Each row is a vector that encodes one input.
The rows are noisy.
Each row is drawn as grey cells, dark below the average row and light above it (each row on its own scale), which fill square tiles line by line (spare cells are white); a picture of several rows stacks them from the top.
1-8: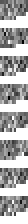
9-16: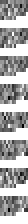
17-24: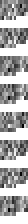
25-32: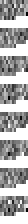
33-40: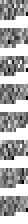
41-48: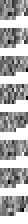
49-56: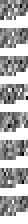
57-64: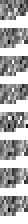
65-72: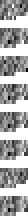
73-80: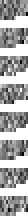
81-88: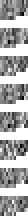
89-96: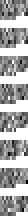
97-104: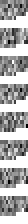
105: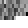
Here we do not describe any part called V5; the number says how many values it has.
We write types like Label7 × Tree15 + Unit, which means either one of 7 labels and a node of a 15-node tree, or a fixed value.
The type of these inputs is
Bool × (Tree11 + V5).
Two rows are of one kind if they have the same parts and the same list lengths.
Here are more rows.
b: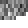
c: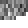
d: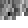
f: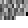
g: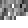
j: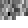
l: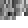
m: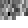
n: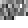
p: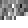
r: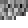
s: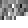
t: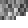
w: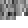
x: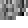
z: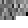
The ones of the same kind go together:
b, c, d, g, j, l, m, p, r, s, t, w
f, n, x, z

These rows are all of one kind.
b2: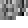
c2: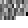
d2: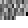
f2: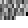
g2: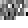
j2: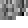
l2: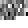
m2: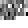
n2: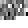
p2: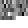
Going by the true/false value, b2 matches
j2 and p2.
